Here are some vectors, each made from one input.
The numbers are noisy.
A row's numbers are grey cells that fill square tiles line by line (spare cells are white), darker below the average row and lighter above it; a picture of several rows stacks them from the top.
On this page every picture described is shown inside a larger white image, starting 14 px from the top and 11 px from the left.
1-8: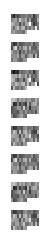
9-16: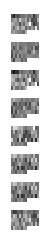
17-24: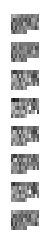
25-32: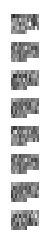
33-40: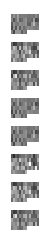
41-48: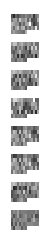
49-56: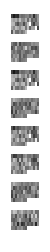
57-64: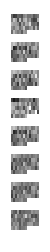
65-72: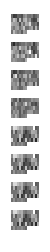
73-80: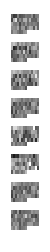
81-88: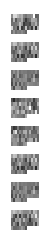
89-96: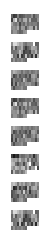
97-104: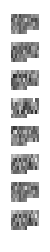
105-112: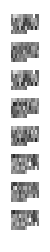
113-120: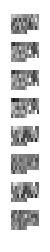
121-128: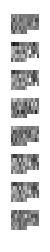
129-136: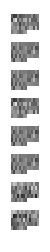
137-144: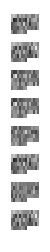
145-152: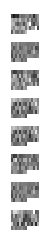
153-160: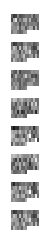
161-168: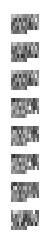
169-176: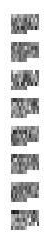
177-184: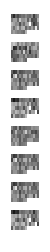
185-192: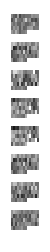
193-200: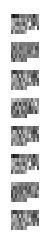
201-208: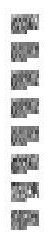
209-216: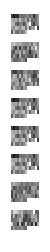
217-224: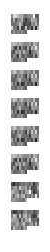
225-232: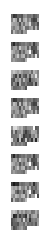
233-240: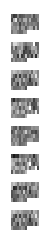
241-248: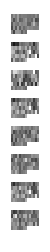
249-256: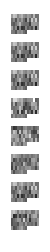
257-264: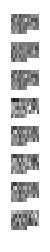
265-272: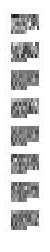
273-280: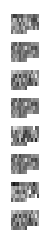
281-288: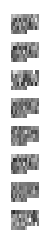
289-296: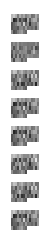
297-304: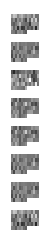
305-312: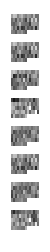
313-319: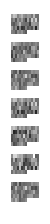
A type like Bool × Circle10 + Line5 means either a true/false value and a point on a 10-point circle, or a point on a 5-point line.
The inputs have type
Line11.
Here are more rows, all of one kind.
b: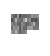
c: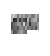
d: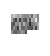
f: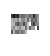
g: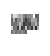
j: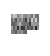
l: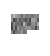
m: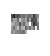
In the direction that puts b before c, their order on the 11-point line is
f, m, b, l, c, d, j, g.
